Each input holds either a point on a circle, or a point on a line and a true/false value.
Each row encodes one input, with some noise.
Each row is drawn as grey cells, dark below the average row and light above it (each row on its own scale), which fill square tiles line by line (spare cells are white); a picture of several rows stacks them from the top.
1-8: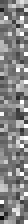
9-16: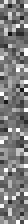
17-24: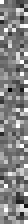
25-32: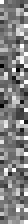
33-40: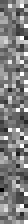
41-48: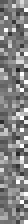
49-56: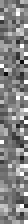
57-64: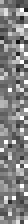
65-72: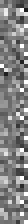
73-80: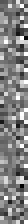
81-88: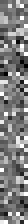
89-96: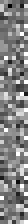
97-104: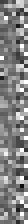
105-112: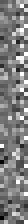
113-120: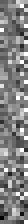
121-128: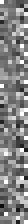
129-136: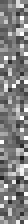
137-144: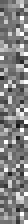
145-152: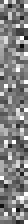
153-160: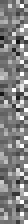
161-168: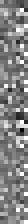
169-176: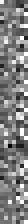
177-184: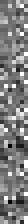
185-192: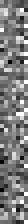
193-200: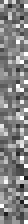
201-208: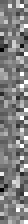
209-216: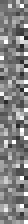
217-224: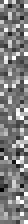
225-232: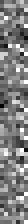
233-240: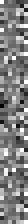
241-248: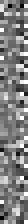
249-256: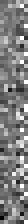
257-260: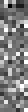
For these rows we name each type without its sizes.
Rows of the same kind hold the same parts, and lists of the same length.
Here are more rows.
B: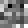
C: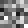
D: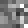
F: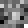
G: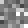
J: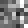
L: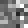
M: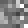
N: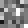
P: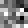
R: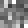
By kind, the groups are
B, F, G, N, P, R
C, D, J, L, M

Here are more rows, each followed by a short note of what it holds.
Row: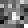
a point on a circle
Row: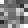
a point on a circle
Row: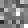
a point on a circle
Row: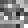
a point on a line and a true/false value
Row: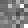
a point on a line and a true/false value
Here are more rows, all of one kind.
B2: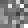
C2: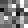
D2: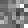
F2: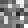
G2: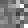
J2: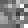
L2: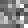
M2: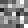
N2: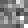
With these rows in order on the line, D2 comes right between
J2 and L2.
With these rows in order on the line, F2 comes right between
C2 and M2.
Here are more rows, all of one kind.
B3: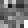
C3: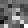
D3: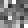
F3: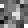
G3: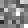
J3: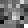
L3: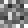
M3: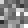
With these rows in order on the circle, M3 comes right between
G3 and L3.
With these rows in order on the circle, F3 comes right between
G3 and J3.
